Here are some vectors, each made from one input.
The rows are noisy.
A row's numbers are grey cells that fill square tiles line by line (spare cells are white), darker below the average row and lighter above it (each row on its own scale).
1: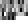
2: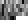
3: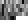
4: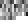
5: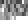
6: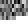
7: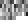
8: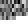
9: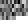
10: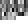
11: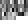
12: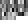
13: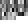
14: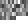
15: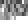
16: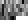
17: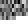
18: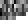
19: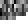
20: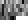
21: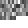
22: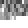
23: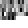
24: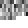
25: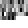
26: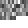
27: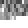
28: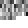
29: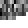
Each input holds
three true/false values.
